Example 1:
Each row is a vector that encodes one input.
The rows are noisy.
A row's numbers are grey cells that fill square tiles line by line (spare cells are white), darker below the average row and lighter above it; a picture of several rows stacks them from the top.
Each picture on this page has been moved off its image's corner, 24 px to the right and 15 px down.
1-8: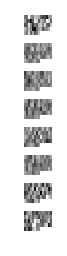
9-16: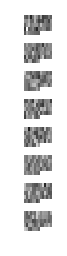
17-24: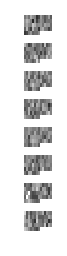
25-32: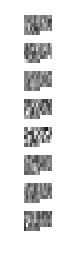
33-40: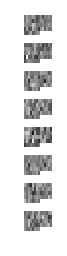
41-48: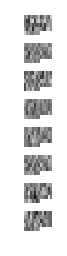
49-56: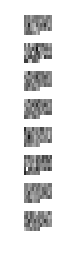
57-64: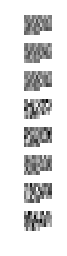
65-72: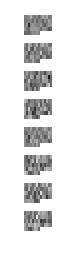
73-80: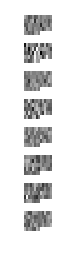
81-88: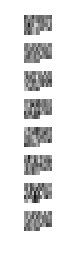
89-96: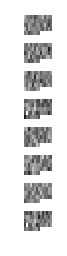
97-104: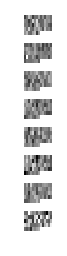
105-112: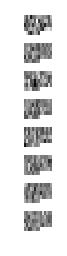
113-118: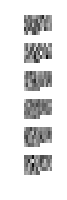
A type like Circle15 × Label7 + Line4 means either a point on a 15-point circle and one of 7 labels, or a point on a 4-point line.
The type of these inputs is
List2(Circle6).
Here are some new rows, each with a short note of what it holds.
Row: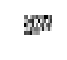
the empty list
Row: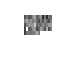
a list of one item
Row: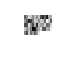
the empty list
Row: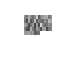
a list of one item
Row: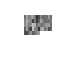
a list of one item
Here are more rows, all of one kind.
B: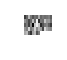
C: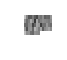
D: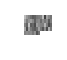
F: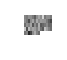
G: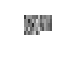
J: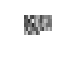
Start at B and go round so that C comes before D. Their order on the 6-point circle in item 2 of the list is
B, C, D, J, F, G.
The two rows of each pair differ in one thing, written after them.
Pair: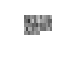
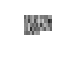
the place on the 6-point circle in item 1 of the list
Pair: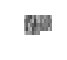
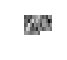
the place on the 6-point circle in item 1 of the list
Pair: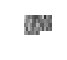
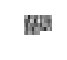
the place on the 6-point circle in item 2 of the list
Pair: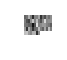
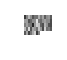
the place on the 6-point circle in item 2 of the list
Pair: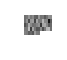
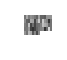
the place on the 6-point circle in item 2 of the list
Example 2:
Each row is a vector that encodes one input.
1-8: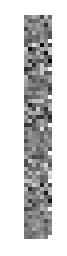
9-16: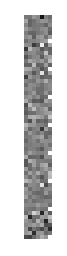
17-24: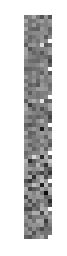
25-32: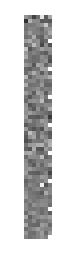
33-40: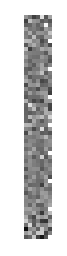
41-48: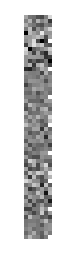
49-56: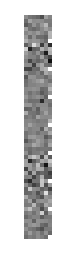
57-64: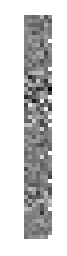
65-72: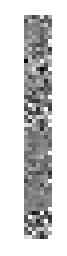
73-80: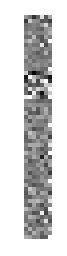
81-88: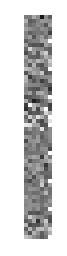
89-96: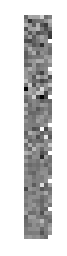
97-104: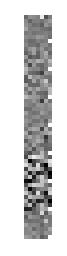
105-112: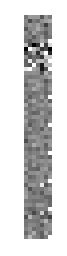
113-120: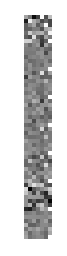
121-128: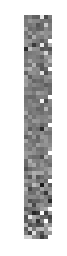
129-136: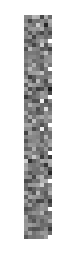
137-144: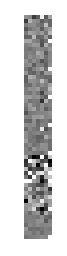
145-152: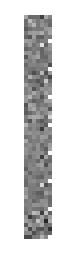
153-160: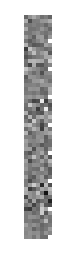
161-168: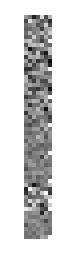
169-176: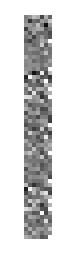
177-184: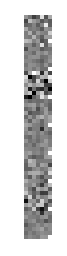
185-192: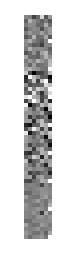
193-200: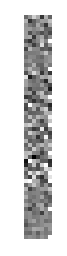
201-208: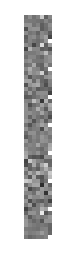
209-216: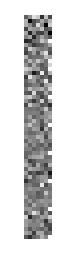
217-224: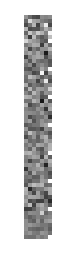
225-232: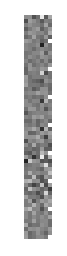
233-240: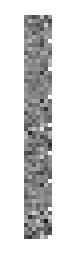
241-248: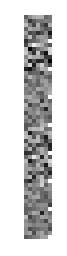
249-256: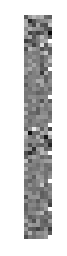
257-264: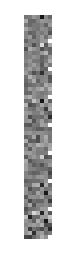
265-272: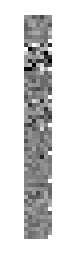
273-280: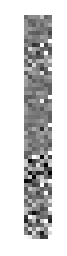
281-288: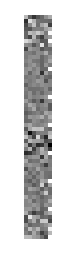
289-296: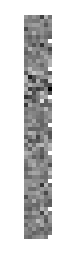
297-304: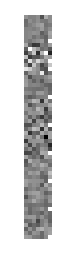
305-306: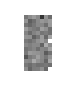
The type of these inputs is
List2(Line4 × Line6).
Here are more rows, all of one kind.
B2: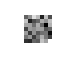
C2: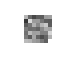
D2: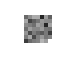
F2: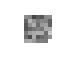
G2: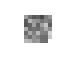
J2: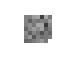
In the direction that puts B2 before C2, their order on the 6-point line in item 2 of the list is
F2, D2, B2, J2, G2, C2.
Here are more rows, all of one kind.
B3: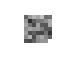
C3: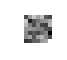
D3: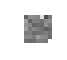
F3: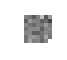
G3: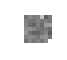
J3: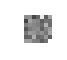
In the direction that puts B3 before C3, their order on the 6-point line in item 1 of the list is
D3, B3, J3, G3, C3, F3.
